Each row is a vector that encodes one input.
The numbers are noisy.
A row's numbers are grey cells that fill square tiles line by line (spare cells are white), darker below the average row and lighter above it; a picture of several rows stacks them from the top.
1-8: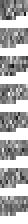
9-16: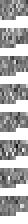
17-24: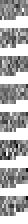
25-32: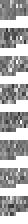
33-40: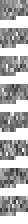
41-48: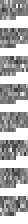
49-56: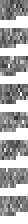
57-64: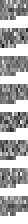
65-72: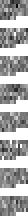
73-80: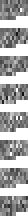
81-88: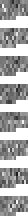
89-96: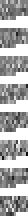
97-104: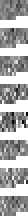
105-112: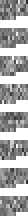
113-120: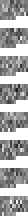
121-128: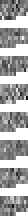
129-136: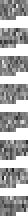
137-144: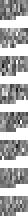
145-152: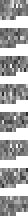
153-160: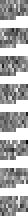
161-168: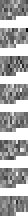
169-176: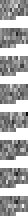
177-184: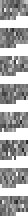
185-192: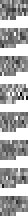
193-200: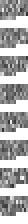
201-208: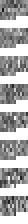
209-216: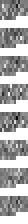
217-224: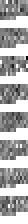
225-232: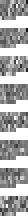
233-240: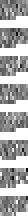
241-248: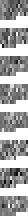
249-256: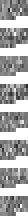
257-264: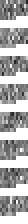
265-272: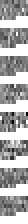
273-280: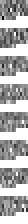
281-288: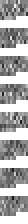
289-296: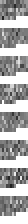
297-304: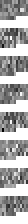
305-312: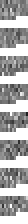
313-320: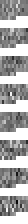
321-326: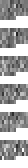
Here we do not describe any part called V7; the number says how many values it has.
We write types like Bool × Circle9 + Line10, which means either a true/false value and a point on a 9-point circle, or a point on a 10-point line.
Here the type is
List2(Bool × V7).
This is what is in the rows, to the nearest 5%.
All of them are lists of up to two items, each a true/false value and a value of V7: a few are empty, 50% hold one and 50% two.
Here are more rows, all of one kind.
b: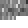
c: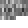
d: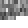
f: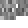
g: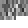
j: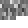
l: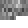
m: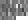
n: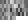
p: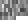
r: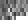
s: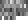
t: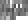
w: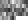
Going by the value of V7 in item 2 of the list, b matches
g, l, m and r.
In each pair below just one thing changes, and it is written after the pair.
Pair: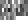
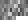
the true/false value in item 1 of the list
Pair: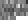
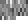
the value of V7 in item 1 of the list
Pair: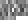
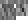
the true/false value in item 1 of the list
